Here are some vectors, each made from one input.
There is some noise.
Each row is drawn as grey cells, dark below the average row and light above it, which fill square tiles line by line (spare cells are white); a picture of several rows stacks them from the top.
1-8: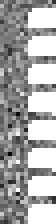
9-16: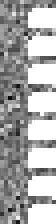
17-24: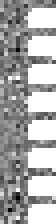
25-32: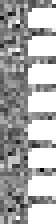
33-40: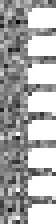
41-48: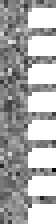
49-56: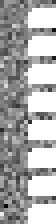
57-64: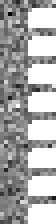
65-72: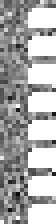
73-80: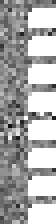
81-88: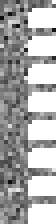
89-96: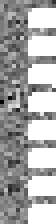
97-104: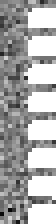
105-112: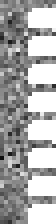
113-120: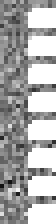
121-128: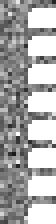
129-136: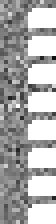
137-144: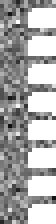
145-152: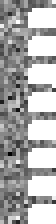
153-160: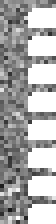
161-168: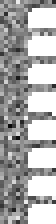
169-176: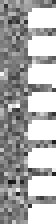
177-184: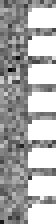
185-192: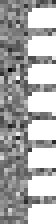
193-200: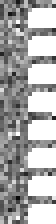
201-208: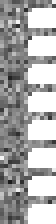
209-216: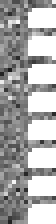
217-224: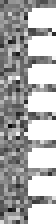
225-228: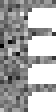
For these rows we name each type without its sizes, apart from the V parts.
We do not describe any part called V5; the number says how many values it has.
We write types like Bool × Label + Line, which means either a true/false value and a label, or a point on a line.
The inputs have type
(Bool × Label + Unit) × V5 × V5.
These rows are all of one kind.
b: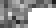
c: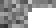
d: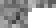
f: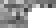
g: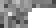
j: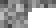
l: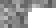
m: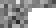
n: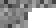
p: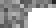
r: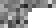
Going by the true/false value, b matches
c, j, n and p.
